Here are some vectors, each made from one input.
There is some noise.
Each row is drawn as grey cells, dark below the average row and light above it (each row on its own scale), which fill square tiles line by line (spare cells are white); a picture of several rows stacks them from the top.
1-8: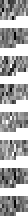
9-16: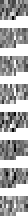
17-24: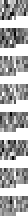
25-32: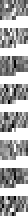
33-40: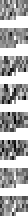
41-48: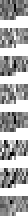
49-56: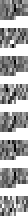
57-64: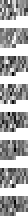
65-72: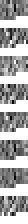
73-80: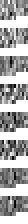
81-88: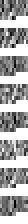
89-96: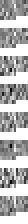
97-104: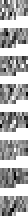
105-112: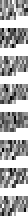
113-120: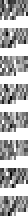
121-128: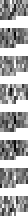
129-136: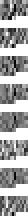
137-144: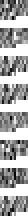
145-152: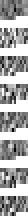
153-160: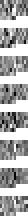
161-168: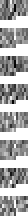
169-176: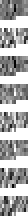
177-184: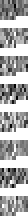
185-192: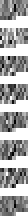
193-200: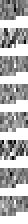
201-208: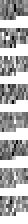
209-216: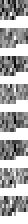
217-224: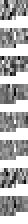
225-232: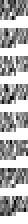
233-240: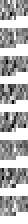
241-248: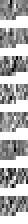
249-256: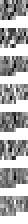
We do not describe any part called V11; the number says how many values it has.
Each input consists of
a list of up to two items, each one of 10 labels and a value of V11.
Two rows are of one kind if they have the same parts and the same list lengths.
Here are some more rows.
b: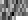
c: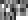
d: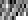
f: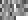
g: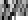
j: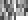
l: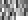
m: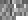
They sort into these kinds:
b, g
c
d, f, j, l, m

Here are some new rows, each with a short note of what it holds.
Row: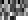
the empty list
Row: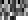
the empty list
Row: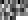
the empty list
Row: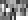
the empty list
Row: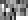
the empty list
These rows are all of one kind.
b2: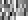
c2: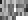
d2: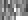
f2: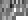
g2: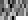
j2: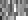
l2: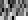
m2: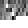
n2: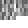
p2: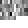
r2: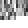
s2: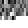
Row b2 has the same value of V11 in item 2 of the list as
d2, f2, n2 and p2.
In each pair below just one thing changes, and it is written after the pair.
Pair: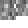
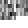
the value of V11 in item 1 of the list
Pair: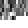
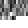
the value of V11 in item 1 of the list
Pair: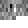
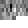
the label in item 1 of the list
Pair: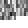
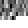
the label in item 2 of the list
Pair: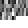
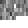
the value of V11 in item 2 of the list
